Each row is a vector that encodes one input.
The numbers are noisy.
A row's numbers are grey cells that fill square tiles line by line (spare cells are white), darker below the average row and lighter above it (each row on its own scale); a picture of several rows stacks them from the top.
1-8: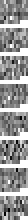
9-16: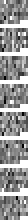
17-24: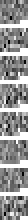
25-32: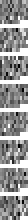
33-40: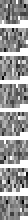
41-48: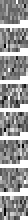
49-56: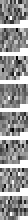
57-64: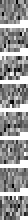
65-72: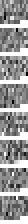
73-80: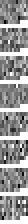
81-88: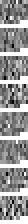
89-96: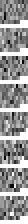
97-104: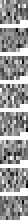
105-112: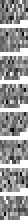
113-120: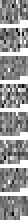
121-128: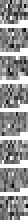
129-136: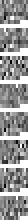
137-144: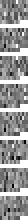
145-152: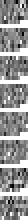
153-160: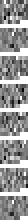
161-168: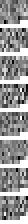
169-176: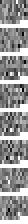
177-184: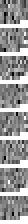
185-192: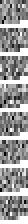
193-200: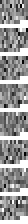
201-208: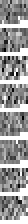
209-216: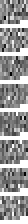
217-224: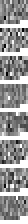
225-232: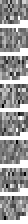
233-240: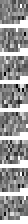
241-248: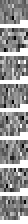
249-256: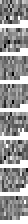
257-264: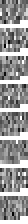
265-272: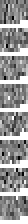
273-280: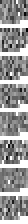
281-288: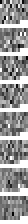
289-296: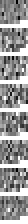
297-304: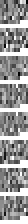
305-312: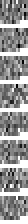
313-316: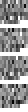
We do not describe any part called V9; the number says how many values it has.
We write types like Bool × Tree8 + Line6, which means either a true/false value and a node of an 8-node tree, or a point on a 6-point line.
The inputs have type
(Bool × Bool × Bool + V9) × Label8.
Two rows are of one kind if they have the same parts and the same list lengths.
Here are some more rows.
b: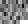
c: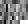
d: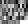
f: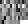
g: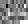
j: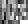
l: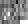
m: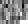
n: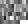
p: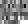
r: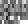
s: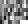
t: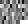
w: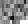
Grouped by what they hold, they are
b, c, d, g, l, m, w
f, j, n, p, r, s, t

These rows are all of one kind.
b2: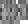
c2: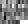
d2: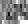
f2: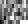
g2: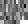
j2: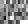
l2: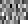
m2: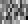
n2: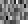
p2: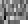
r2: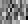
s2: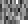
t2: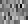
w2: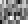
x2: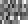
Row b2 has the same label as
f2, m2, r2 and s2.
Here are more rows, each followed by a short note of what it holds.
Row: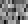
one of 8 labels and a value of V9
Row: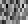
one of 8 labels and a value of V9
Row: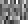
one of 8 labels and three true/false values
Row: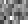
one of 8 labels and three true/false values
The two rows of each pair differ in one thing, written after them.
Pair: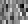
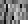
the value of V9
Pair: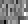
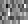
the value of V9
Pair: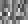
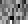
the label
